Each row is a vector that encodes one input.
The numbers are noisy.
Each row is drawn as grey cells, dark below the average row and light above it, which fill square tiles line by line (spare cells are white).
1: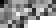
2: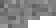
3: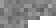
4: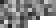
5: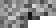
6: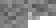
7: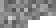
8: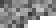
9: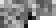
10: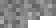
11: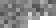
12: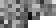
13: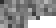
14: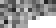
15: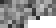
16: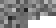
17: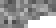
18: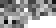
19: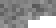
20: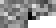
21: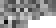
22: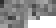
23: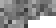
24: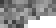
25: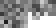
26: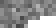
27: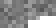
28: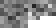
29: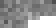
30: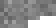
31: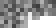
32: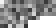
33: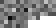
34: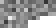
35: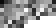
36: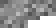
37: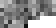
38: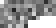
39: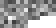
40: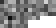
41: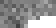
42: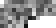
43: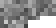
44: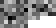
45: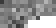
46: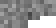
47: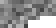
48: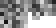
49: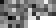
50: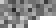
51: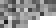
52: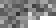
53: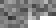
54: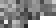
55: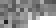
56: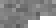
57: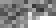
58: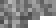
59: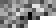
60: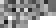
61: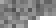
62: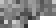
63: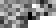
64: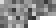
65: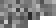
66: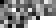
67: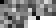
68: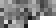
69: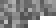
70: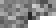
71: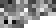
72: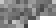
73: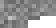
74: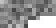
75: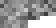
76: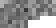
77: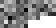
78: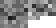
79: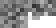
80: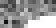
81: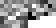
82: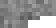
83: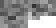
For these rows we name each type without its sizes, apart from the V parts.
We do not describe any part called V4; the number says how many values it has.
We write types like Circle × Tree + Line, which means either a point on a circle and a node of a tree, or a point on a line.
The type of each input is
Bool × List(Line) × V4.
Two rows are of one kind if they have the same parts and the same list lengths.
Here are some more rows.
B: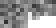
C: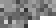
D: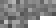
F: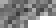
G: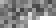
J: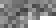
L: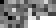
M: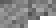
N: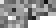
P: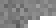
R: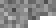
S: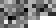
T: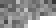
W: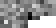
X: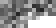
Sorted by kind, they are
B, D, G, L, S, T, X
C, J, M, N, R, W
F, P

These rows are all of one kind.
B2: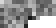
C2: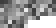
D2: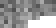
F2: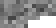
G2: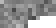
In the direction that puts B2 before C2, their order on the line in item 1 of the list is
B2, C2, D2, F2, G2.
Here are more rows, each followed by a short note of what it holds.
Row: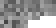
a true/false value and a value of V4, together with a list of two items
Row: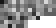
a true/false value and a value of V4, together with a list of one item
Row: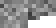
a true/false value and a value of V4, together with a list of one item
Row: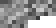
a true/false value and a value of V4, together with a list of two items
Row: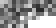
a true/false value and a value of V4, together with a list of one item
